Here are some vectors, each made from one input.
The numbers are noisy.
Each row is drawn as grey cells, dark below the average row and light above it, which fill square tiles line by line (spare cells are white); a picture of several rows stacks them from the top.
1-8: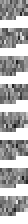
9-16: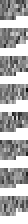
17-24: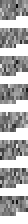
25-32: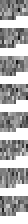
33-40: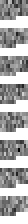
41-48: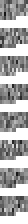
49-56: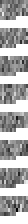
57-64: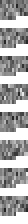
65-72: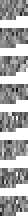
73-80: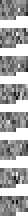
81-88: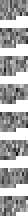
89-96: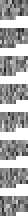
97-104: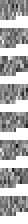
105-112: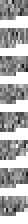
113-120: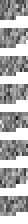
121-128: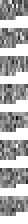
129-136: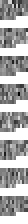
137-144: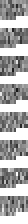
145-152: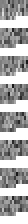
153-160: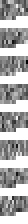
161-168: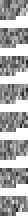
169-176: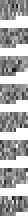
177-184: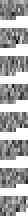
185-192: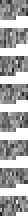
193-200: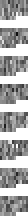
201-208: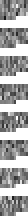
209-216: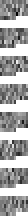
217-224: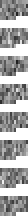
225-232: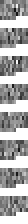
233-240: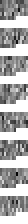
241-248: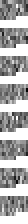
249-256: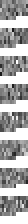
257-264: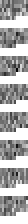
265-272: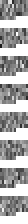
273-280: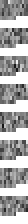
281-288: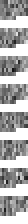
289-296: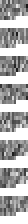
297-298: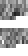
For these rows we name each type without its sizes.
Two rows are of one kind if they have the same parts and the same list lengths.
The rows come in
2 kinds.
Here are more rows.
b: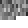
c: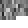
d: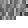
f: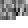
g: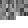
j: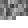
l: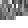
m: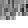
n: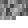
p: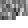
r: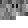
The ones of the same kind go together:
b, d, g, j, m, n, r
c, f, l, p

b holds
a label and three true/false values.
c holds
two labels.
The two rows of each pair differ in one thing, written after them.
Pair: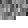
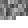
the label
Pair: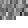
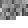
the label
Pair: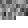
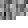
the label
